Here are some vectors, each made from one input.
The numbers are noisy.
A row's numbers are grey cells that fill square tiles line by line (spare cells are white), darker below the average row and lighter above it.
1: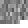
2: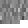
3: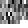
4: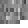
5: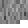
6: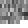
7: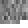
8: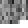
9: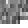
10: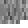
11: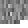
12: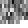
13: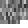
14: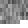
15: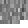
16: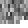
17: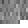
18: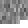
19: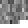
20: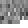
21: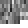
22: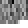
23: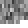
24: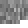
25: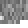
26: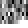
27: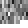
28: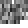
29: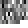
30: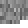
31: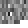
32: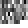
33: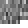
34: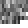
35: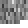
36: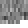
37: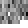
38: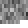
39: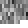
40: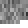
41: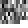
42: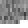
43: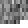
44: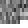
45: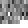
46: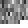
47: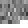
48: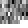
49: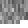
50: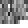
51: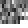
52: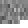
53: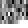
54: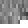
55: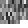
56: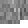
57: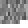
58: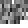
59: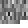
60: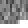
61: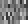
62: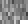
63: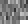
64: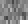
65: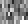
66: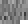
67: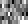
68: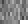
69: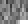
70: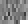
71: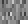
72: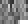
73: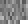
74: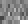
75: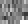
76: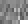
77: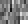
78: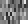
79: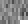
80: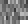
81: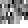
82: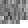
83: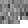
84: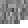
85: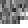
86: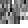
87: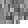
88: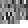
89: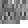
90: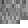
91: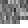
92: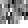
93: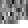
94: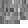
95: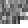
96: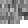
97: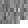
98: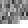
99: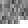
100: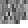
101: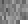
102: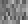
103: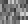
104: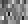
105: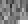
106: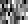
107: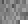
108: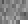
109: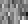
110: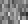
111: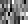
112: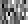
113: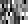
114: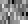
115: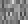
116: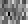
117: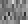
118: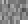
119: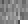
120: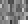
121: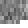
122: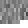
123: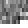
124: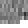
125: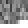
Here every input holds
either a point on a 6-point line and a node of a 10-node tree, or a point on an 8-point line.
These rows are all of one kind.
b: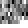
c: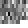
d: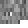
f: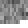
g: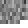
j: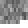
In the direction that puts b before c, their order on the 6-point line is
b, g, d, f, j, c.
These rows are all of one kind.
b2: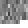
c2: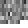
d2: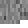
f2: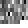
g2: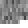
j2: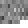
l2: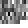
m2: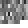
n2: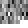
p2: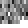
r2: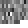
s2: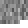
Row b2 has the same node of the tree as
g2, m2 and s2.
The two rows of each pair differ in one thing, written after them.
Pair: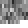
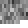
the place on the 6-point line
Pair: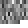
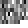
the place on the 6-point line
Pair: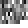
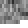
the node of the tree
